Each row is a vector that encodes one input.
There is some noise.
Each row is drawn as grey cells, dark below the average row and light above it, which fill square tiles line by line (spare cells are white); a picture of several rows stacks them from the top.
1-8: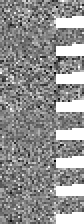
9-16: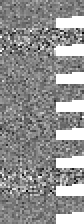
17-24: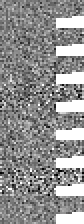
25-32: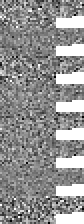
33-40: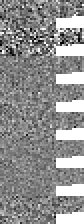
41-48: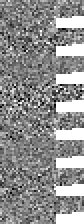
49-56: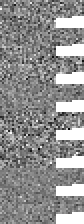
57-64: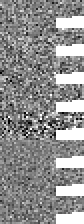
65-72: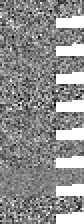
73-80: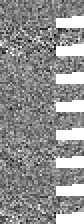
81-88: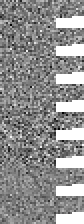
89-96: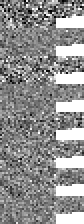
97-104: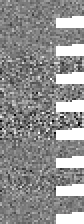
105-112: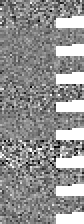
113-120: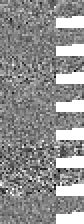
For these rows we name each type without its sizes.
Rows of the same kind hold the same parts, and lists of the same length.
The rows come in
3 kinds.
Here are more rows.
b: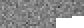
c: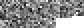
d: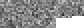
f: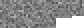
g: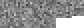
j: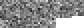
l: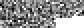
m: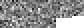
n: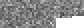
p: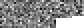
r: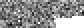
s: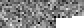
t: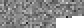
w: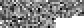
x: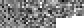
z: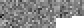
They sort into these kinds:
b, c, f, j, t, w
d, l, m, n, r, x
g, p, s, z

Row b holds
a node of a tree.
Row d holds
a point on a circle.
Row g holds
a point on a line.
